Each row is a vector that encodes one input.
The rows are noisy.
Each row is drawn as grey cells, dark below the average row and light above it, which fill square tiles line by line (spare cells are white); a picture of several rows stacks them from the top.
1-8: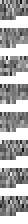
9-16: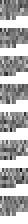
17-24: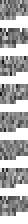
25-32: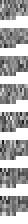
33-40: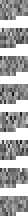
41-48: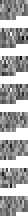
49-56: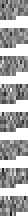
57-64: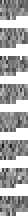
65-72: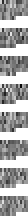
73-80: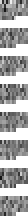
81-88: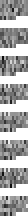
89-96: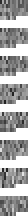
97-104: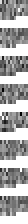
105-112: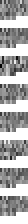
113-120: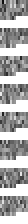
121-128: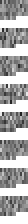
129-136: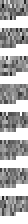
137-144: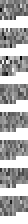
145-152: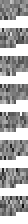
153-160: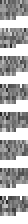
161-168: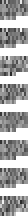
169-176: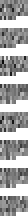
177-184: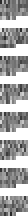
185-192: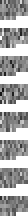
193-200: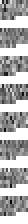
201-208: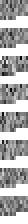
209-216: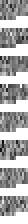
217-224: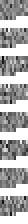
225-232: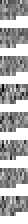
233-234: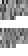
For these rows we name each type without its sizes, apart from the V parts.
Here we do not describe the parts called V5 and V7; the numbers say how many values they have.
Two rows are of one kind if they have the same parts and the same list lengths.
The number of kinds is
2.
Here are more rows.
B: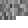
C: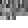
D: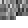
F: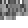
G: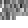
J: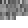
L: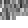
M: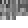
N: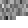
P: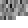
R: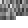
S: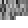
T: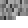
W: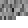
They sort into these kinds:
B, D, N, P, R, S, T, W
C, F, G, J, L, M

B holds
a label, a true/false value, a value of V5 and a value of V7.
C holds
a node of a tree.
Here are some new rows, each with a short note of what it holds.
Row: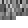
a label, a true/false value, a value of V5 and a value of V7
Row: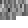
a node of a tree
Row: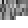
a label, a true/false value, a value of V5 and a value of V7
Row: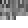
a node of a tree
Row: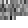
a label, a true/false value, a value of V5 and a value of V7
